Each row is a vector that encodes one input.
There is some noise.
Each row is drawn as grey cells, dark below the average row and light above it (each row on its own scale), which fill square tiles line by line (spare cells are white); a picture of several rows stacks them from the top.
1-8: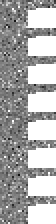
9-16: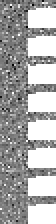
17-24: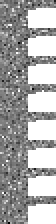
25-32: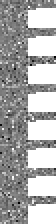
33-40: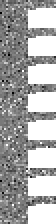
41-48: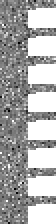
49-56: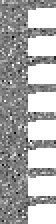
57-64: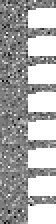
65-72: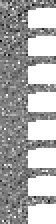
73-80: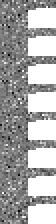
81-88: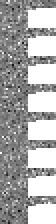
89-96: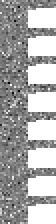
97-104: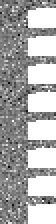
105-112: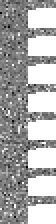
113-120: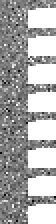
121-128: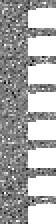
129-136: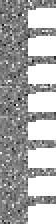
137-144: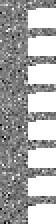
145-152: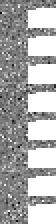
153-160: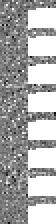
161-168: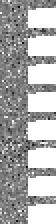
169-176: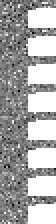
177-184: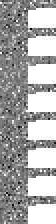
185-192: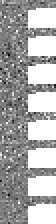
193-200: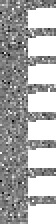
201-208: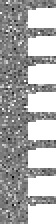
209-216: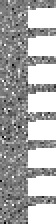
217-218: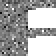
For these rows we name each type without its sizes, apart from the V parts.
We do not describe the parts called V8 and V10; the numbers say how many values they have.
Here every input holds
a true/false value and a value of V10, together with either a point on a line, or a value of V8.
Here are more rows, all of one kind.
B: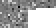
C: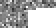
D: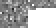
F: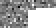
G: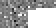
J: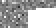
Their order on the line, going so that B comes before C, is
J, F, B, C, D, G.
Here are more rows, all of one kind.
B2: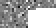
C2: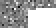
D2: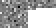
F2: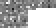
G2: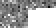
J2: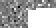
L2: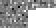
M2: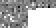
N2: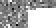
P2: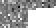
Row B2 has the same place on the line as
C2, D2 and J2.
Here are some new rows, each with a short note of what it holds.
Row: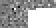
a point on a line, a true/false value and a value of V10
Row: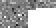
a point on a line, a true/false value and a value of V10
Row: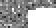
a true/false value, a value of V8 and a value of V10
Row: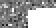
a true/false value, a value of V8 and a value of V10
